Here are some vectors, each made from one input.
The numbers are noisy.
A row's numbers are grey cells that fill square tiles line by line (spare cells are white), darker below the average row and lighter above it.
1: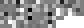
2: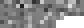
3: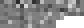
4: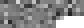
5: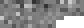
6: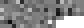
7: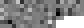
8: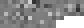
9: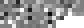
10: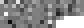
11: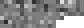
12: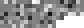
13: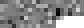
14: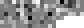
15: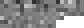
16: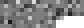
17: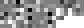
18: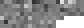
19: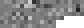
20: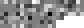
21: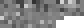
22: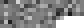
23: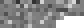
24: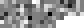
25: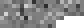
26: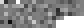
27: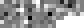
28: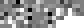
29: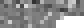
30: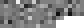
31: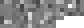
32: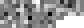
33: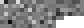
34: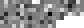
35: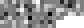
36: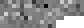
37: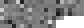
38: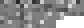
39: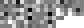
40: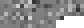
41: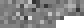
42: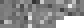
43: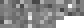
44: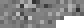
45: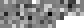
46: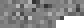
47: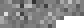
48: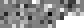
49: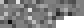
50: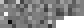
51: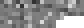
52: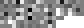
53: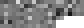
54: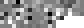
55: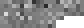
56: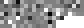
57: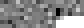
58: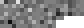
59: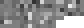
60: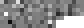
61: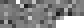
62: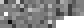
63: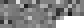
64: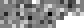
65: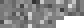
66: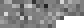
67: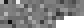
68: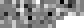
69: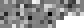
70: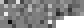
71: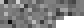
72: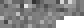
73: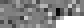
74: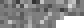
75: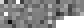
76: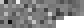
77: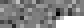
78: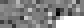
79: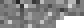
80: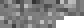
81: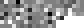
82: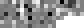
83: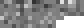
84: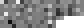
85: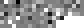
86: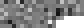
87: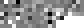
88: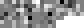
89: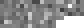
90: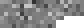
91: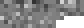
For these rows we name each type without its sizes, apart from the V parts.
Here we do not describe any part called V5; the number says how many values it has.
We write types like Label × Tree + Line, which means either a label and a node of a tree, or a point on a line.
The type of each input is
Bool × (Line + V5).
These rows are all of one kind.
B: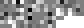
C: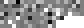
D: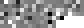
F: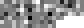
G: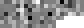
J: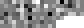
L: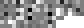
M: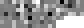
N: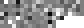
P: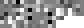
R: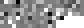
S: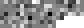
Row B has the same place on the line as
G, J, L and M.
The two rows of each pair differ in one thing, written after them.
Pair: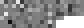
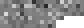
the true/false value
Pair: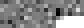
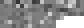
the true/false value
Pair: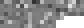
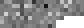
the value of V5
